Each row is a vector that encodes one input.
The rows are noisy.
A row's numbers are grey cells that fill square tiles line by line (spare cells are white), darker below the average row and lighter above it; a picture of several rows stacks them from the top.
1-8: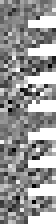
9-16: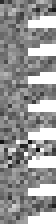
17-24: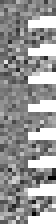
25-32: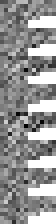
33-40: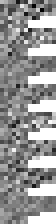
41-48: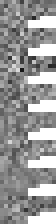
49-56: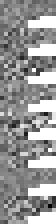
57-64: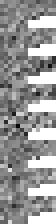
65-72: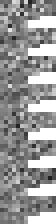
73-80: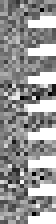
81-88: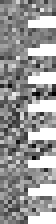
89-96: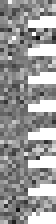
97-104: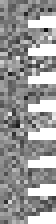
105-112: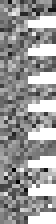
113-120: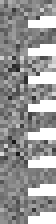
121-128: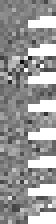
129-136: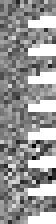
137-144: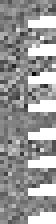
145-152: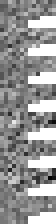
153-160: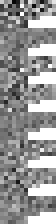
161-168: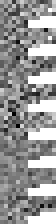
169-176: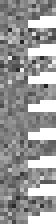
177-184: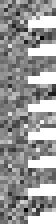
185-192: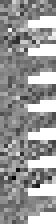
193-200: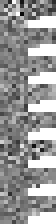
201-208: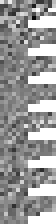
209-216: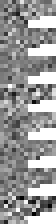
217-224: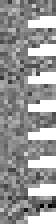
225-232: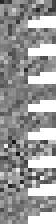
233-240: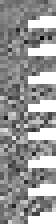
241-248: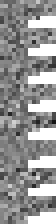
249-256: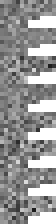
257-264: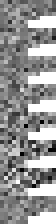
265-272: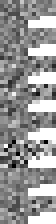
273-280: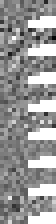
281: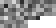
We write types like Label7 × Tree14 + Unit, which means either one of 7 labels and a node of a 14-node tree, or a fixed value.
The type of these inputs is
Circle11 × (Line6 × Tree10 × (Tree10 + Unit) + Line8).
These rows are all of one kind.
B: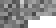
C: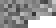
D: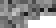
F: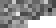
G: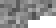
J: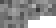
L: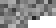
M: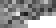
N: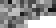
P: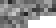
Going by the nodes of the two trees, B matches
D, L, M and P.
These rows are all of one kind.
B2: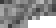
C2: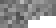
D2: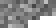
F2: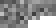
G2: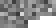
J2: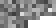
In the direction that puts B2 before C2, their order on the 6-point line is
B2, J2, D2, F2, C2, G2.
